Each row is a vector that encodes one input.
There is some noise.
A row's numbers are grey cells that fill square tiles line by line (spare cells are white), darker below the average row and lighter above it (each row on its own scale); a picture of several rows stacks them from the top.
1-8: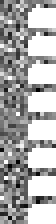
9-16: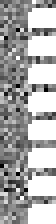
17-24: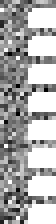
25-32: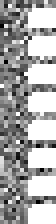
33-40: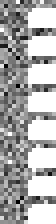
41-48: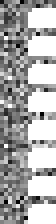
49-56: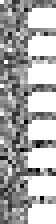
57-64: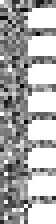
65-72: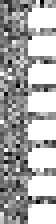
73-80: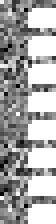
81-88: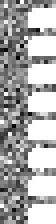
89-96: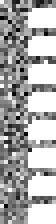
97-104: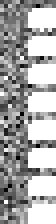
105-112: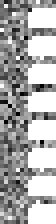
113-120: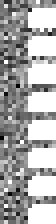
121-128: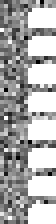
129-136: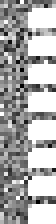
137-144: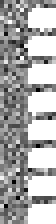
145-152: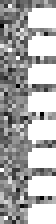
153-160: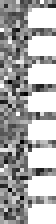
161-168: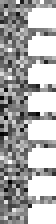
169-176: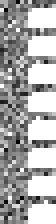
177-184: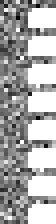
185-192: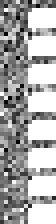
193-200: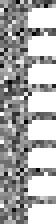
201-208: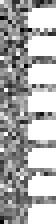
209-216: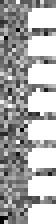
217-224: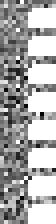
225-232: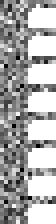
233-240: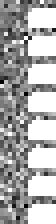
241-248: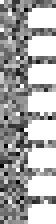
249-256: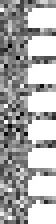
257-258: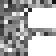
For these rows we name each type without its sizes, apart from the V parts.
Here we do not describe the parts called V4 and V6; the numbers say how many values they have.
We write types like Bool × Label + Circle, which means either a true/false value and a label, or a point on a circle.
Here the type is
Bool × Bool × Bool + Label × V6 + V4.
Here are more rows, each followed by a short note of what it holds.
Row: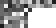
a value of V4
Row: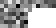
a label and a value of V6
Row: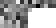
a label and a value of V6
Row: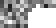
three true/false values
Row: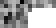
a label and a value of V6
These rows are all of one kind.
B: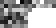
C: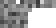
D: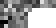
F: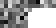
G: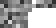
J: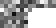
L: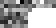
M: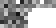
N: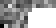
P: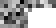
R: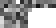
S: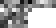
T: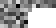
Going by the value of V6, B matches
G, L and S.
